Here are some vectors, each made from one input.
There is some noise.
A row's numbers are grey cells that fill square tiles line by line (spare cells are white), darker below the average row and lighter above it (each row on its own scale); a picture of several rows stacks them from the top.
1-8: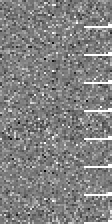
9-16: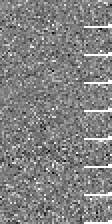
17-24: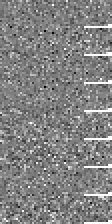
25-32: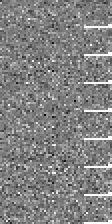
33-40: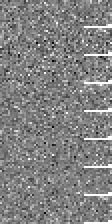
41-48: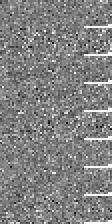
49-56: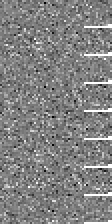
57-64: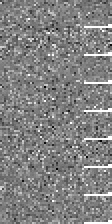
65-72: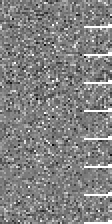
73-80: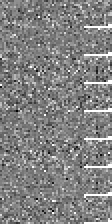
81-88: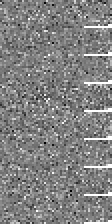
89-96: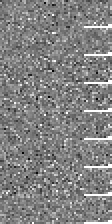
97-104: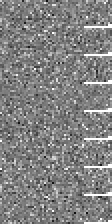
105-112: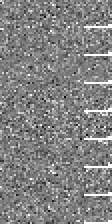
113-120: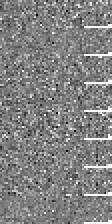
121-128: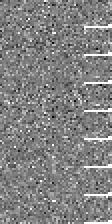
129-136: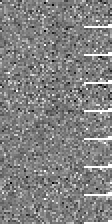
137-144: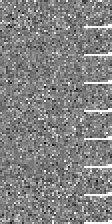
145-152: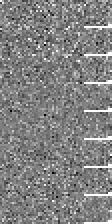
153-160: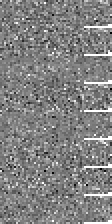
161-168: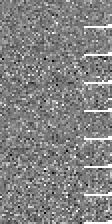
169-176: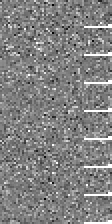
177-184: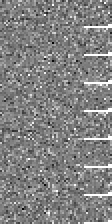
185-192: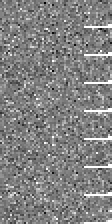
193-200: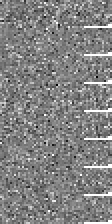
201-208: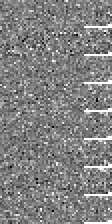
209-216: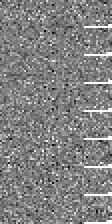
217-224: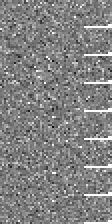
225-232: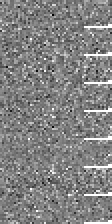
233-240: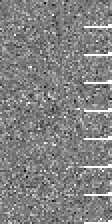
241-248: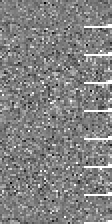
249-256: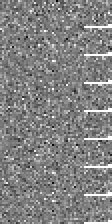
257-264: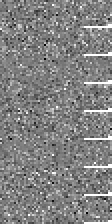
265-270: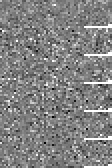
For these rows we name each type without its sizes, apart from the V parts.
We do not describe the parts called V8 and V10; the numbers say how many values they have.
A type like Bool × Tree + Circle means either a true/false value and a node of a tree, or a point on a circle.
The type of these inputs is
Bool × V8 × V10 + Label.
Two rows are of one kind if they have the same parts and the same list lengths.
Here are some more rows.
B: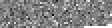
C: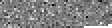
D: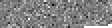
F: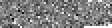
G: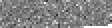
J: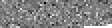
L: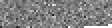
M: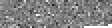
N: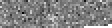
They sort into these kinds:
B, F, G, L, N
C, D, J, M

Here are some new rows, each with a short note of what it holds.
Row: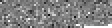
a label
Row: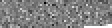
a label
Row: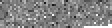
a label
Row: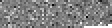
a label
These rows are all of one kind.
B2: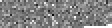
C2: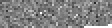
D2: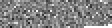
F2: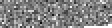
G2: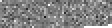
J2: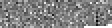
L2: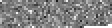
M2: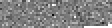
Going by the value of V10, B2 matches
C2 and F2.
